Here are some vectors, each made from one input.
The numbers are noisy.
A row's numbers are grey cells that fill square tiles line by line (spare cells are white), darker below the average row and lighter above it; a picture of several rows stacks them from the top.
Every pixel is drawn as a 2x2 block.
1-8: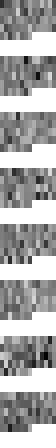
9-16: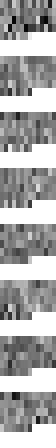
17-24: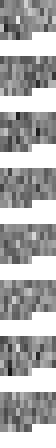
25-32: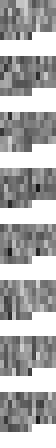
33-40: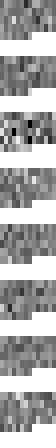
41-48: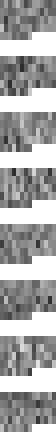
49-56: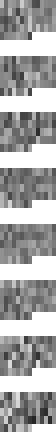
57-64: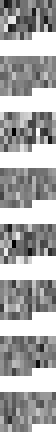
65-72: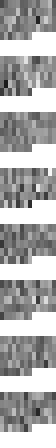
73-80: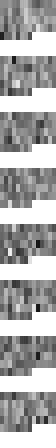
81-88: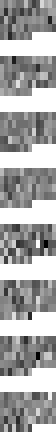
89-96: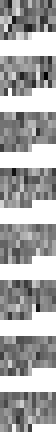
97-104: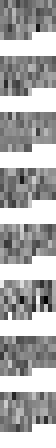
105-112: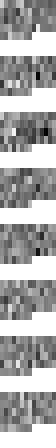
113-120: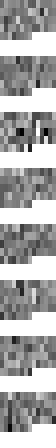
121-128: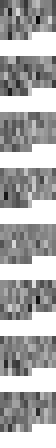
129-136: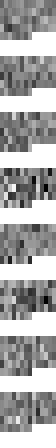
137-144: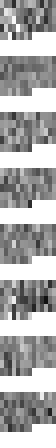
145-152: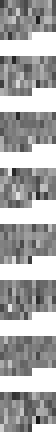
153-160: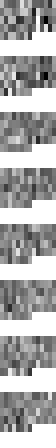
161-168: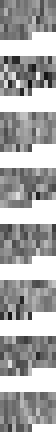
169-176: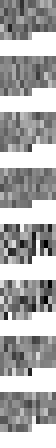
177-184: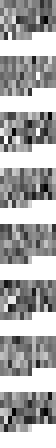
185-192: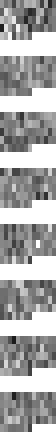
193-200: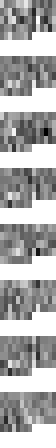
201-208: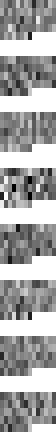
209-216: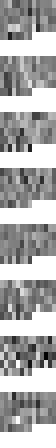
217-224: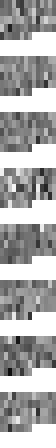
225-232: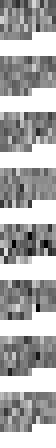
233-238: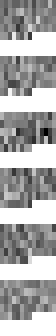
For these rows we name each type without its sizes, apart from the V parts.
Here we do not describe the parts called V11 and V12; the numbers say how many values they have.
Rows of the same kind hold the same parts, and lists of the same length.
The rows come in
2 kinds.
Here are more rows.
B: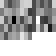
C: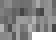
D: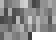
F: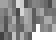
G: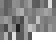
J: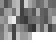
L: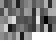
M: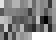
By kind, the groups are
B, J, L, M
C, D, F, G

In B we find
a node of a tree and a value of V11.
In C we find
four true/false values, a value of V11 and a value of V12.
